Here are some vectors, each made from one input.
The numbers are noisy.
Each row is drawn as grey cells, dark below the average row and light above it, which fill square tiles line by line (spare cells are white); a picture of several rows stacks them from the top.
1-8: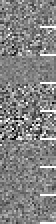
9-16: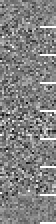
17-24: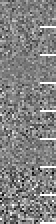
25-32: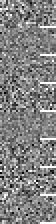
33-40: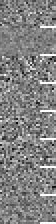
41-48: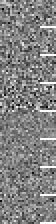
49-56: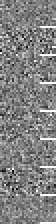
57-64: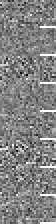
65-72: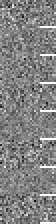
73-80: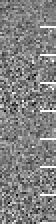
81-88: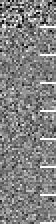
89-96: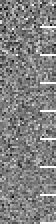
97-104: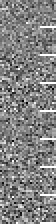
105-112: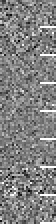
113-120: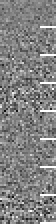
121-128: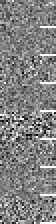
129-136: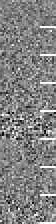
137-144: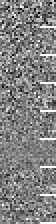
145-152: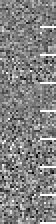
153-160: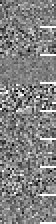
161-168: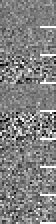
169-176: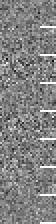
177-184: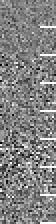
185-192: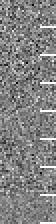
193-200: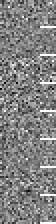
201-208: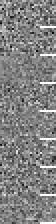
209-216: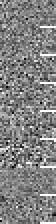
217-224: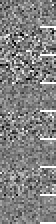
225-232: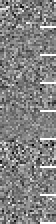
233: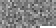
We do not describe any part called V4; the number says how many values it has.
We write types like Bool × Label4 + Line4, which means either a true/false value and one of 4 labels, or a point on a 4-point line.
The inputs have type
Bool × Bool × Bool + Label6 × Label7 × (Line8 + V4).
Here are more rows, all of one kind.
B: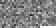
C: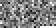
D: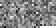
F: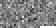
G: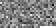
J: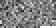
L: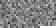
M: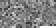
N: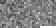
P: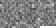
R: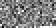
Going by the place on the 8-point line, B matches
C, D and L.
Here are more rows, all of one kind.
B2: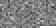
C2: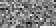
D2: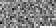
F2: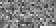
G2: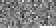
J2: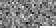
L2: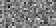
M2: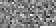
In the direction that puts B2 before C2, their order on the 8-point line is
F2, B2, M2, D2, L2, G2, C2, J2.
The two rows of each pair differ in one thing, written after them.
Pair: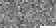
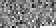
the value of V4
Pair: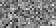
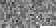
the value of V4
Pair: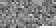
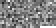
the value of V4
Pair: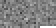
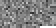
one of the two labels
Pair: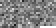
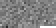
the value of V4
